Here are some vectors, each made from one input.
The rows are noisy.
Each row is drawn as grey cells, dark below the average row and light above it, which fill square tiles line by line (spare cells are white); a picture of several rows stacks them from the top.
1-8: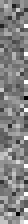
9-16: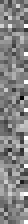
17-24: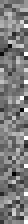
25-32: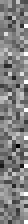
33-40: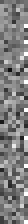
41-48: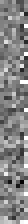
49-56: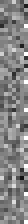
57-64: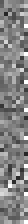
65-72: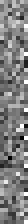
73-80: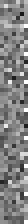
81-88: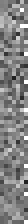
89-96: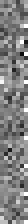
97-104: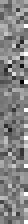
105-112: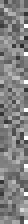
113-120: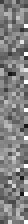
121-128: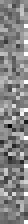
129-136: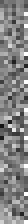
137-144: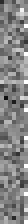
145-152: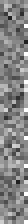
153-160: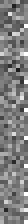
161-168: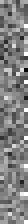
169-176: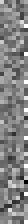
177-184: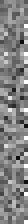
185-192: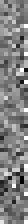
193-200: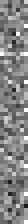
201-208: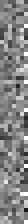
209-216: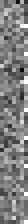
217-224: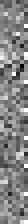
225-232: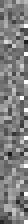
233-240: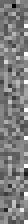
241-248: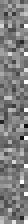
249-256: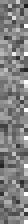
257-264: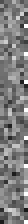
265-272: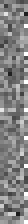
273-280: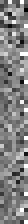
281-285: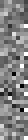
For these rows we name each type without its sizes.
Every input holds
two labels, together with either a label, or a point on a line.
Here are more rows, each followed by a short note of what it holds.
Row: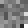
three labels
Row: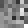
two labels and a point on a line
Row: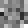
two labels and a point on a line
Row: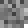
three labels
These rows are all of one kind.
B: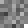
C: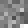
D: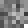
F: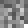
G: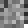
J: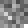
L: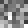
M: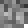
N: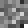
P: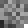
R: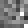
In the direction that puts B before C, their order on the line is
N, G, D, B, P, L, C, F, R, M, J.
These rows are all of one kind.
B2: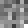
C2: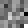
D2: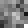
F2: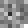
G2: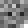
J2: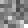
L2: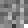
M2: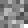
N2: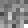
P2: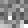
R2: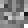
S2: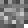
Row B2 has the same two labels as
J2, L2, N2 and P2.
